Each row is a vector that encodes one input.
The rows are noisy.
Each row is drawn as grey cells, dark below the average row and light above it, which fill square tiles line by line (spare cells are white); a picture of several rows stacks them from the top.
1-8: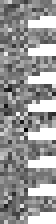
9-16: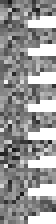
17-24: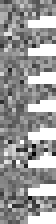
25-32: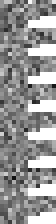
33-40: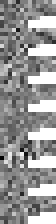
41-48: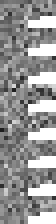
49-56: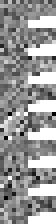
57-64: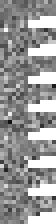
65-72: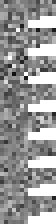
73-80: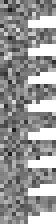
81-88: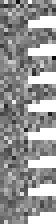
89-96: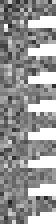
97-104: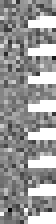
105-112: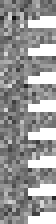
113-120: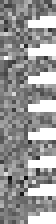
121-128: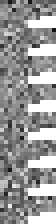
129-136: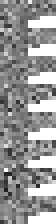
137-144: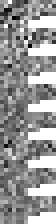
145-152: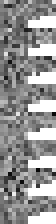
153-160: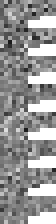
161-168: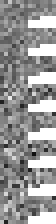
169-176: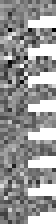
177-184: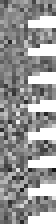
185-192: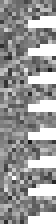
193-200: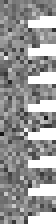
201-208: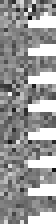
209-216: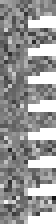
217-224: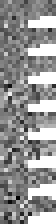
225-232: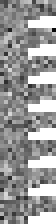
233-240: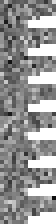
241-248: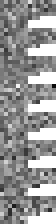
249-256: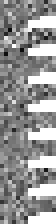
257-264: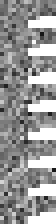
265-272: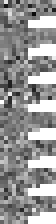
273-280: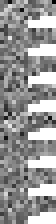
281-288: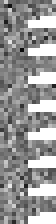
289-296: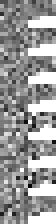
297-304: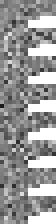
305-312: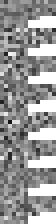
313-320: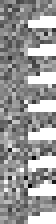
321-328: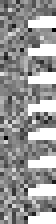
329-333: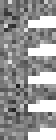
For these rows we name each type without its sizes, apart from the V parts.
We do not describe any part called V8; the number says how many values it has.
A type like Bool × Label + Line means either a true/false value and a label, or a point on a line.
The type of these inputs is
List(Label × V8).
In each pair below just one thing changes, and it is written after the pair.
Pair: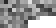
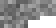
the value of V8 in item 1 of the list
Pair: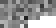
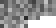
the label in item 1 of the list
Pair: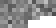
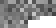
the label in item 1 of the list
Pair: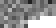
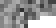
the label in item 1 of the list
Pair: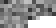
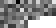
the value of V8 in item 1 of the list
